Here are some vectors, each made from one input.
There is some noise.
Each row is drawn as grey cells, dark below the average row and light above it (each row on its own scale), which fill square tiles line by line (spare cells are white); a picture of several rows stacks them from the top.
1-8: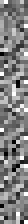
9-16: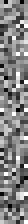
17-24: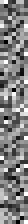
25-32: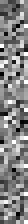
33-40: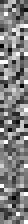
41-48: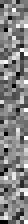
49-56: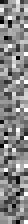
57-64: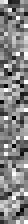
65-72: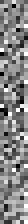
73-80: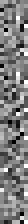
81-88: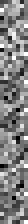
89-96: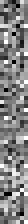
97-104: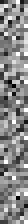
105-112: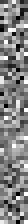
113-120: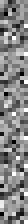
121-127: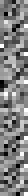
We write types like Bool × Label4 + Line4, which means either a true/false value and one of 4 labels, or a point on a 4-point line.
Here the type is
Bool × Bool × Bool + List2(Line4).
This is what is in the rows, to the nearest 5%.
About 55% of them hold three true/false values. The rest are lists of up to two points on a 4-point line: about 5% of all rows are empty, 10% hold one and 25% two.
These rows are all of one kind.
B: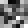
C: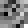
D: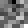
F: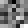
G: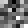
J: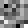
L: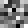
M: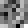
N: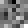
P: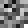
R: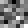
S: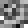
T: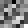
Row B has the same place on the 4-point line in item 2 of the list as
L and S.
